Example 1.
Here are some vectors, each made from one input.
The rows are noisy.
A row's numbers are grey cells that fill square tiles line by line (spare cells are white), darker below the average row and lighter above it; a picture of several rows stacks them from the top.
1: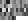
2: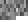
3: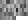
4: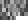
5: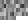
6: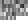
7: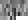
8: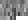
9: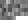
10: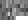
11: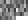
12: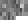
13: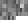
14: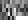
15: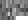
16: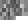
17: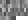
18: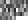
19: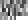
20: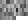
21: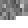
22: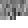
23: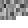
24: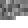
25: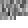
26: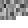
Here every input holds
a point on a 6-point line.
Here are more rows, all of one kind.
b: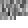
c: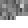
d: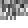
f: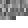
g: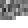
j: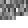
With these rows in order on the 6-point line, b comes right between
d and f.
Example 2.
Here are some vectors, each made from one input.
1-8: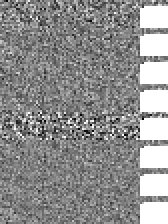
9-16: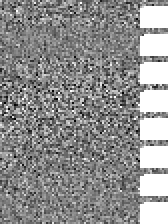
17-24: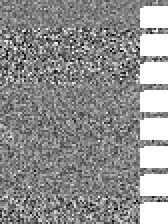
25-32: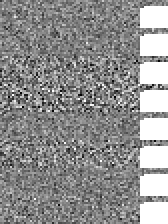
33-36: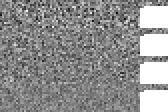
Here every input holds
a point on a 6-point line.
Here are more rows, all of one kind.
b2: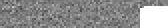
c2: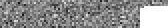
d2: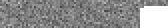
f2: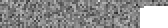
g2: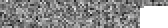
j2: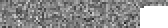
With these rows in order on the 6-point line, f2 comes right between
d2 and g2.
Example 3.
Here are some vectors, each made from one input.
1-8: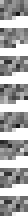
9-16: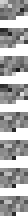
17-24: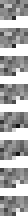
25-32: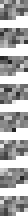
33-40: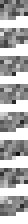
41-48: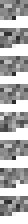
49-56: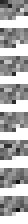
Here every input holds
three true/false values.
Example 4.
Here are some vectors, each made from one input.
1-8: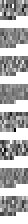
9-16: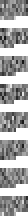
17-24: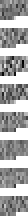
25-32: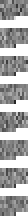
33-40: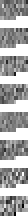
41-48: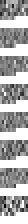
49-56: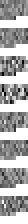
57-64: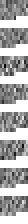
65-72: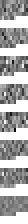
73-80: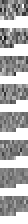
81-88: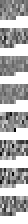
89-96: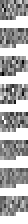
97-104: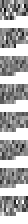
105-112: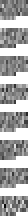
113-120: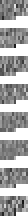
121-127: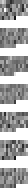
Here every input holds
a node of a 14-node tree.
